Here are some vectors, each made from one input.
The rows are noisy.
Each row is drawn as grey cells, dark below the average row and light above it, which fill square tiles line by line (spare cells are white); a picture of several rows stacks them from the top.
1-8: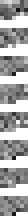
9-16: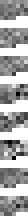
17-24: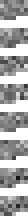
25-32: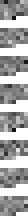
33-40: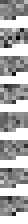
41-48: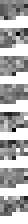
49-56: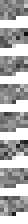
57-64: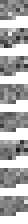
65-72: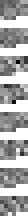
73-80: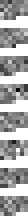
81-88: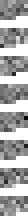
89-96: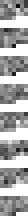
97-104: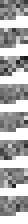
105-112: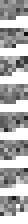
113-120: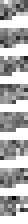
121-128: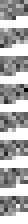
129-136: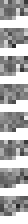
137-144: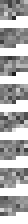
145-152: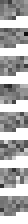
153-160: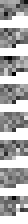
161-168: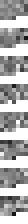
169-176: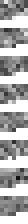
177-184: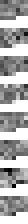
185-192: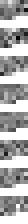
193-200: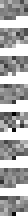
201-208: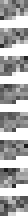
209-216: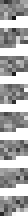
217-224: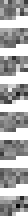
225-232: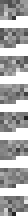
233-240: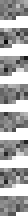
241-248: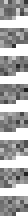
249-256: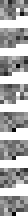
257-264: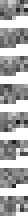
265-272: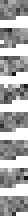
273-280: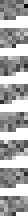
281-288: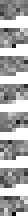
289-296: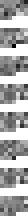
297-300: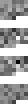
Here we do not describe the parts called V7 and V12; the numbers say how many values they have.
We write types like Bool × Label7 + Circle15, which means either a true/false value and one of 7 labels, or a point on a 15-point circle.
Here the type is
Label11 + (Line10 + V7) × V12.
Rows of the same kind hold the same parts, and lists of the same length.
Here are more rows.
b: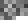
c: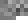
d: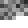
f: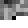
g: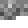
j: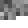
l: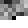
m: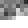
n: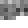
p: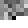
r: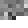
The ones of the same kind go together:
b, f, j
c, g, l, n, p, r
d, m

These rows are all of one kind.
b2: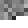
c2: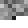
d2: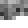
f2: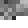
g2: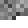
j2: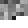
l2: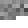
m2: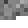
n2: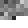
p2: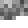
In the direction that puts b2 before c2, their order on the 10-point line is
p2, l2, b2, c2, g2, d2, f2, m2, n2, j2.
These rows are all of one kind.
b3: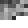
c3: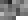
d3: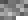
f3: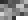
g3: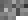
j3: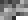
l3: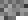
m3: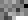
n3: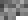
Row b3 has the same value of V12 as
d3 and m3.
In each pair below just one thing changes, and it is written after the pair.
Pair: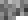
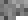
the place on the 10-point line
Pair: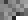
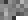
the place on the 10-point line
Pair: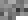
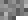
the place on the 10-point line
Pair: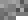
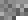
the value of V12
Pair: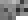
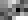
the place on the 10-point line
